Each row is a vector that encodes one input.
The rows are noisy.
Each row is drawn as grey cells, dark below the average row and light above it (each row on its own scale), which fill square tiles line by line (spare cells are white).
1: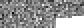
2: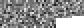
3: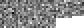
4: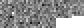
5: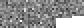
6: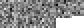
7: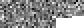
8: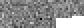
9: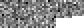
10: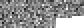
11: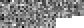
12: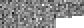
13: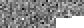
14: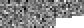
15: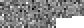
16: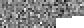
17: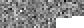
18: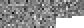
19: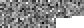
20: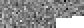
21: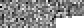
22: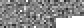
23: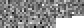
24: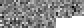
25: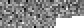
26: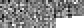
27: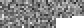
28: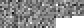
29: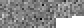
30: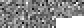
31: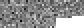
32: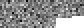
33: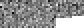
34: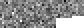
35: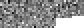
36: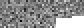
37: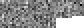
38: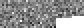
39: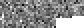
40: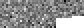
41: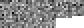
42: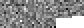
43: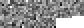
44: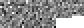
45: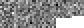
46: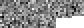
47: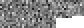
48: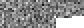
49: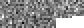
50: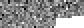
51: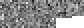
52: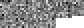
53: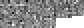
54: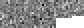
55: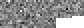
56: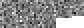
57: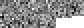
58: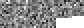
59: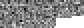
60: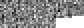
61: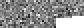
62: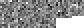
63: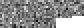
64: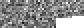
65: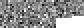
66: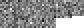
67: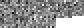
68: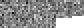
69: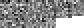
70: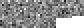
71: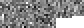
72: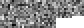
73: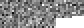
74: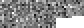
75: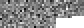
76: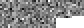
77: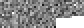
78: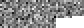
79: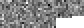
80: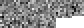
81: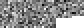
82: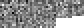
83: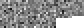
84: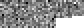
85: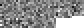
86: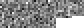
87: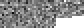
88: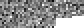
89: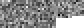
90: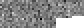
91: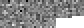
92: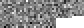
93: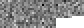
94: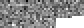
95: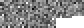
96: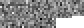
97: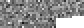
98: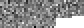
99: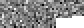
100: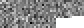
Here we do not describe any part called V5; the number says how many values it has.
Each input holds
a list of up to two items, each one of 4 labels, a true/false value and a value of V5.
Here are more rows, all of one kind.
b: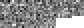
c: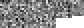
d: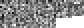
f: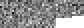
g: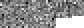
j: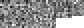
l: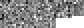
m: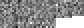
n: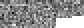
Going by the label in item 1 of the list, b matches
c and m.
